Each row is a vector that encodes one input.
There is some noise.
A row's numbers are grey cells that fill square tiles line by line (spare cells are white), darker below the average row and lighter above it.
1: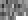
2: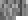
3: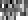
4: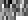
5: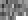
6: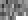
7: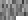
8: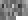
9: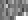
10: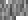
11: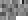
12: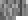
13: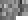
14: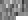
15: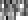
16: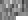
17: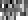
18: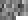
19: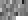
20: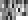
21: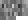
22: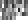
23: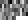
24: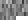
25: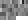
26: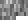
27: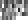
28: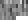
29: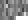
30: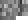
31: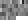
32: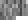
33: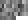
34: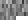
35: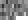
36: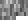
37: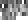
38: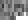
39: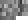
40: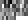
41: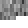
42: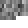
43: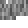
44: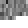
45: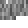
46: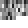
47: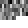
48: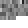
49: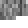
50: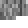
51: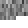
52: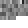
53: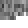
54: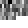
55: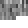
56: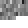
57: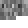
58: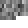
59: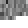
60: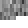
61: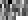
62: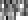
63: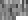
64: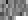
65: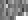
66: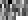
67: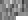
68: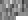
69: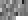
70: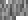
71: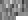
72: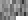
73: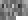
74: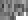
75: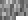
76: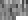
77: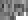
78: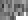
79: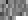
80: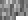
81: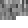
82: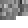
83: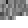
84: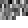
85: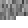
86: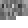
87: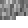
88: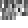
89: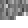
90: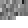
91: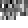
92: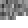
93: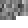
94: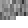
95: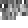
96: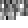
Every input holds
either a point on an 8-point line, or four true/false values.
